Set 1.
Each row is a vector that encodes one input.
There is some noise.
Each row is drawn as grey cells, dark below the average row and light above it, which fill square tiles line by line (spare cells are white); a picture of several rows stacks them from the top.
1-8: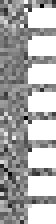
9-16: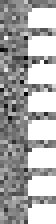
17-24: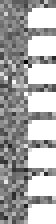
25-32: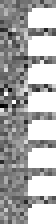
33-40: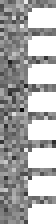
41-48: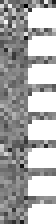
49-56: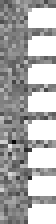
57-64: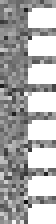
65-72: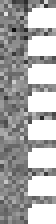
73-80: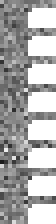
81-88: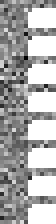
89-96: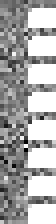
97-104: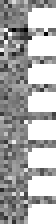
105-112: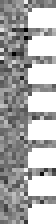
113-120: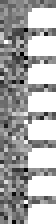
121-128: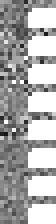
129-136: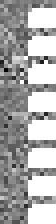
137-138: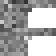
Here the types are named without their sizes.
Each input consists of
a point on a line.
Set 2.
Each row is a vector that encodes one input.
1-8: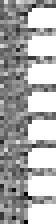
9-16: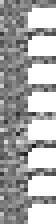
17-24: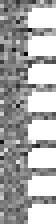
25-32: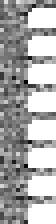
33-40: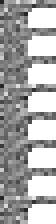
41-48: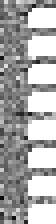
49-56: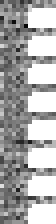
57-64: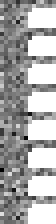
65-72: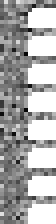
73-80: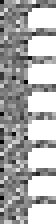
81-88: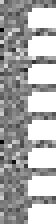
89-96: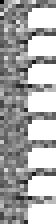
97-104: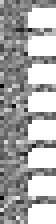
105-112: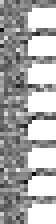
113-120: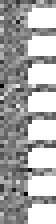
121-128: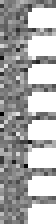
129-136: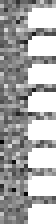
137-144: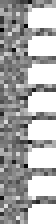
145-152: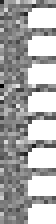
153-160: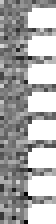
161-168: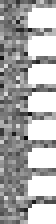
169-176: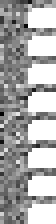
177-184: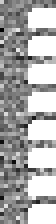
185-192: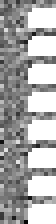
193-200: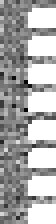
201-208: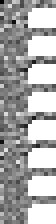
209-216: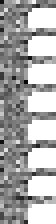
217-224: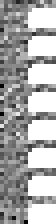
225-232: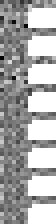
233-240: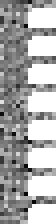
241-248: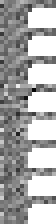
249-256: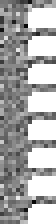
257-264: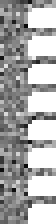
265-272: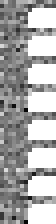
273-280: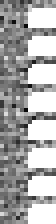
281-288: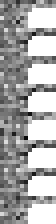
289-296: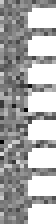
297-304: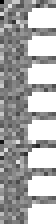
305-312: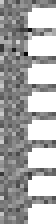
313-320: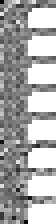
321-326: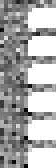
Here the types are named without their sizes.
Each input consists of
a point on a circle.
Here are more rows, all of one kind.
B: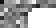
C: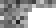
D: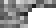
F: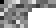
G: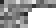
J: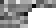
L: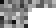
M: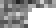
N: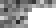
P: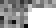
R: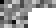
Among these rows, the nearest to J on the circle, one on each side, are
D and G.
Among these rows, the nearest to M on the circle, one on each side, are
N and P.
